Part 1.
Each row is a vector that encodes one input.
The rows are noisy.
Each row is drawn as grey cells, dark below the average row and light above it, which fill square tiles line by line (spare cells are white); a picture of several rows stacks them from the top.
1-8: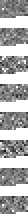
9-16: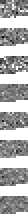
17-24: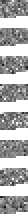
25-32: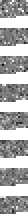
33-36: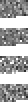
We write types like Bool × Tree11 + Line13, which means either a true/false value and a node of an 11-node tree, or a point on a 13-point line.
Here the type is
Line6.
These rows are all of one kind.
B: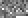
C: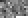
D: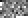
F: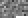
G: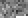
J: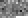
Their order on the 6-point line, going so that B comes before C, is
D, F, B, C, J, G.
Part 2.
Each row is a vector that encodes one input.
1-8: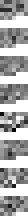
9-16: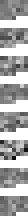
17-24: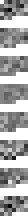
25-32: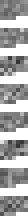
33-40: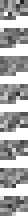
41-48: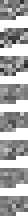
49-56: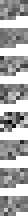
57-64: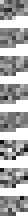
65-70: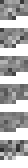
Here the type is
Bool × Bool × Bool.
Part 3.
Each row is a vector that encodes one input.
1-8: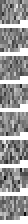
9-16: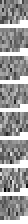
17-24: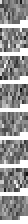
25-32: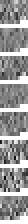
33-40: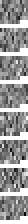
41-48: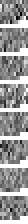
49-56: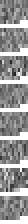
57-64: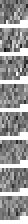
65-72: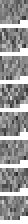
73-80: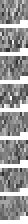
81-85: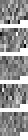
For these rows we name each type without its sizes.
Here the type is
Line.
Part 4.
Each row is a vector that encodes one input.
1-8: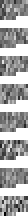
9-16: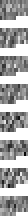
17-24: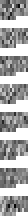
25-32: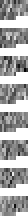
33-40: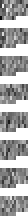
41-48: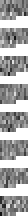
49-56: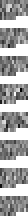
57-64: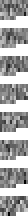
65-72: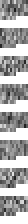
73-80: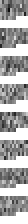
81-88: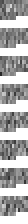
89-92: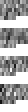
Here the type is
Circle11.
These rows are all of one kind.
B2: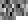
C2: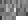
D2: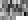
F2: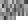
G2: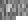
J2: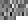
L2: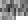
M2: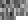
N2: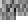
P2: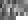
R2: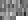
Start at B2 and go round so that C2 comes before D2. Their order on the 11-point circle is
B2, M2, P2, G2, C2, R2, D2, L2, N2, F2, J2.
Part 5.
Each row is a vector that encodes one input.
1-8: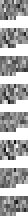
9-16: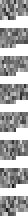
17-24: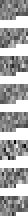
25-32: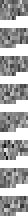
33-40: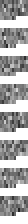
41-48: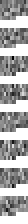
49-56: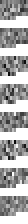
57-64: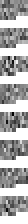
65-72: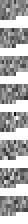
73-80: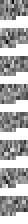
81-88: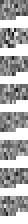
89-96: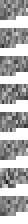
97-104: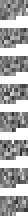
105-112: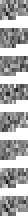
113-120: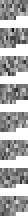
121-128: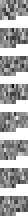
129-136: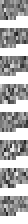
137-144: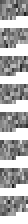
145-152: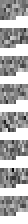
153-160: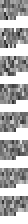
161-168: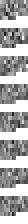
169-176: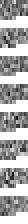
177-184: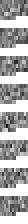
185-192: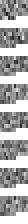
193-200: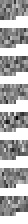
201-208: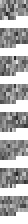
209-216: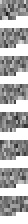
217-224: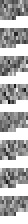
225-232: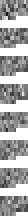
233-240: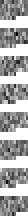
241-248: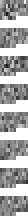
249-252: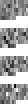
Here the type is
Line6.
